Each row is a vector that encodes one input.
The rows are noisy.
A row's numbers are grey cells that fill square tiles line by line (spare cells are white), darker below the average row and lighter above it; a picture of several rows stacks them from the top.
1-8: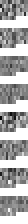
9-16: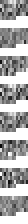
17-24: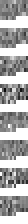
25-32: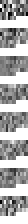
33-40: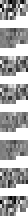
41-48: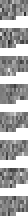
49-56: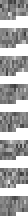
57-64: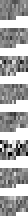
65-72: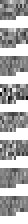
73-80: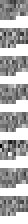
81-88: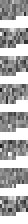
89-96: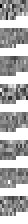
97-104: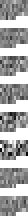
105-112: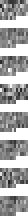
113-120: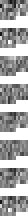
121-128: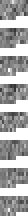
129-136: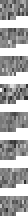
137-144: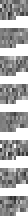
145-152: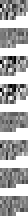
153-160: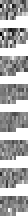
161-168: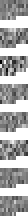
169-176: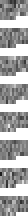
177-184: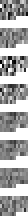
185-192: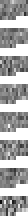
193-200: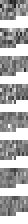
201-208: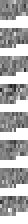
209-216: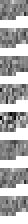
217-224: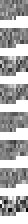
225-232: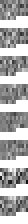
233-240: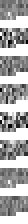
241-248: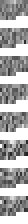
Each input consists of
either a point on a 6-point line, or a point on an 11-point line.
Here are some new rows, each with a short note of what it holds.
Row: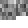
a point on a 6-point line
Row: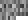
a point on an 11-point line
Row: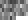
a point on an 11-point line
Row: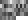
a point on a 6-point line
